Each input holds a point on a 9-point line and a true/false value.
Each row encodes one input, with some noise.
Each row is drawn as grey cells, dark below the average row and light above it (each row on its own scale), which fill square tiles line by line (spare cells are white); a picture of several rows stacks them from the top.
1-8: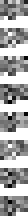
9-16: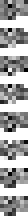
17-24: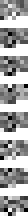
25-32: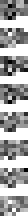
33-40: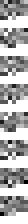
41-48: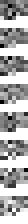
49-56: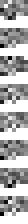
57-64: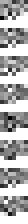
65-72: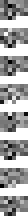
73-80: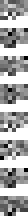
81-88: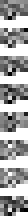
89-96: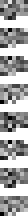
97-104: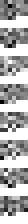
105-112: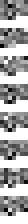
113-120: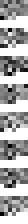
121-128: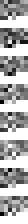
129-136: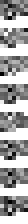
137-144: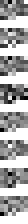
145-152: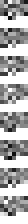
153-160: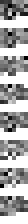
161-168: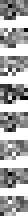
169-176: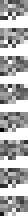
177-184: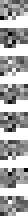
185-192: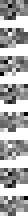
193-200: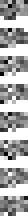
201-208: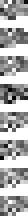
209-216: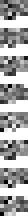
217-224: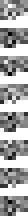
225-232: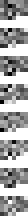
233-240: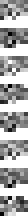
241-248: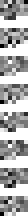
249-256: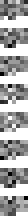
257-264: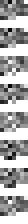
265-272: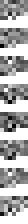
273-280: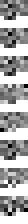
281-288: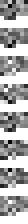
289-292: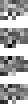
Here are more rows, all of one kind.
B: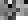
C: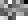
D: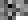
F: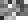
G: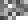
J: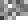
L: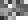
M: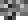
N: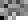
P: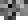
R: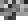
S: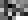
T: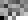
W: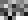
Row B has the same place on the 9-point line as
D, N, S and T.
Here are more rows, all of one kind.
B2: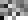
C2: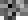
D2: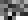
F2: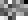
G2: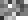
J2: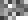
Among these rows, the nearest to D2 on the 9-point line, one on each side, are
C2 and J2.
